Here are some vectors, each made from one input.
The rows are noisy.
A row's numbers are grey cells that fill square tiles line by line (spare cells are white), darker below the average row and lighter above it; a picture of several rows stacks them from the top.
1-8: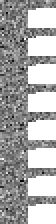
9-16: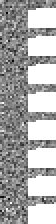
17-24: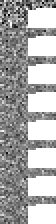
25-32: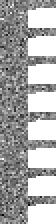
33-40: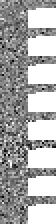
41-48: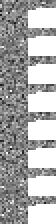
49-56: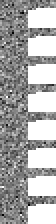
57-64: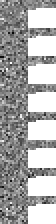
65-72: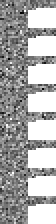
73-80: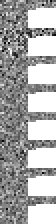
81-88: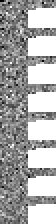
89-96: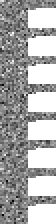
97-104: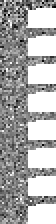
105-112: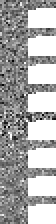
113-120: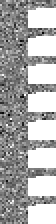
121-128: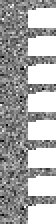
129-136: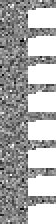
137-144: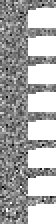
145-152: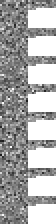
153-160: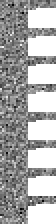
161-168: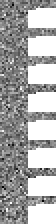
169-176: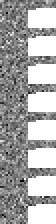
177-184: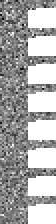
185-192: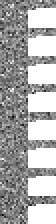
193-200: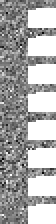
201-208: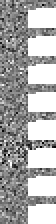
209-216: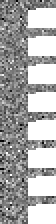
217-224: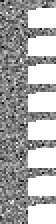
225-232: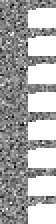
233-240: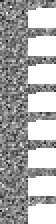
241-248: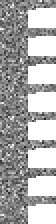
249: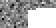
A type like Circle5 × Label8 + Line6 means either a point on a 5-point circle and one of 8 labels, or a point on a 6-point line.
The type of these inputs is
List2(Line15).
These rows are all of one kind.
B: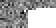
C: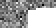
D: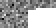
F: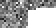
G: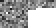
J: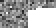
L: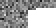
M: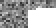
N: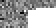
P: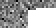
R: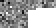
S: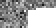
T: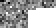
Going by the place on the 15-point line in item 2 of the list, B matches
M and R.
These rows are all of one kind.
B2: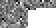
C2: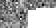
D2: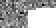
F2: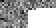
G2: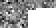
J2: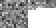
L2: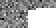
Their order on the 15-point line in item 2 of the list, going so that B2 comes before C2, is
B2, G2, L2, F2, J2, D2, C2.
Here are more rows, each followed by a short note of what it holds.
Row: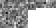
a list of one item
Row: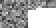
a list of two items
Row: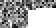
the empty list
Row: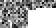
the empty list
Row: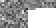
a list of one item
